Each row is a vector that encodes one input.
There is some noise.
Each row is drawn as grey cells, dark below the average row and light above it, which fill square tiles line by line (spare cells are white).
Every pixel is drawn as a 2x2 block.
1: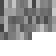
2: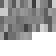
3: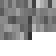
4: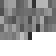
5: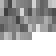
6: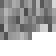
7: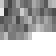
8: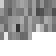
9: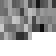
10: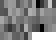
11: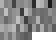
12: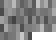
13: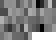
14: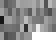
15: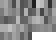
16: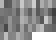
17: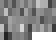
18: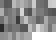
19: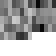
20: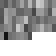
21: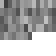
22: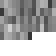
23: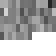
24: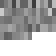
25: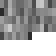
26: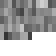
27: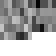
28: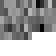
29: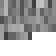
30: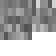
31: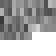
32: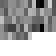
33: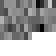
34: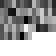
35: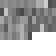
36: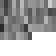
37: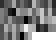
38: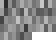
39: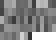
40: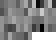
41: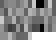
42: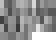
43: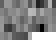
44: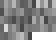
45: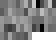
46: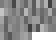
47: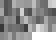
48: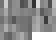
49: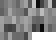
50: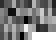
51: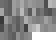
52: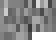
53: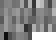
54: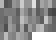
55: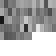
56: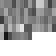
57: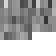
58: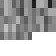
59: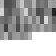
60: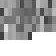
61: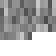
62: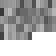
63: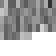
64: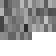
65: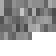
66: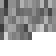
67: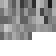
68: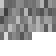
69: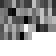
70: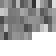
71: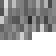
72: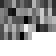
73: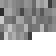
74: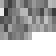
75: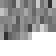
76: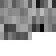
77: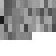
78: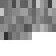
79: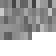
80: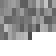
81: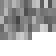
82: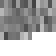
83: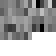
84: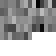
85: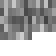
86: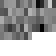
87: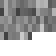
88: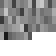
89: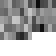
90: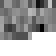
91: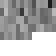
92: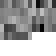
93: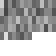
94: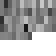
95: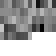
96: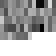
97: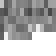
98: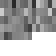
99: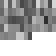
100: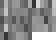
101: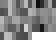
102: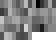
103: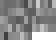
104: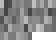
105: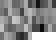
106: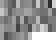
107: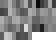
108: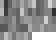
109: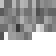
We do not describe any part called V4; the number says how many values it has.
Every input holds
a list of up to three items, each a true/false value and a value of V4.
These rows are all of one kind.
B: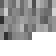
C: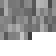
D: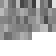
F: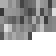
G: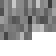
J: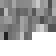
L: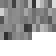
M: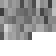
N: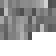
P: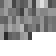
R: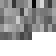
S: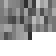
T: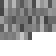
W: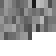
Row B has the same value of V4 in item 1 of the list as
C, J, N and P.
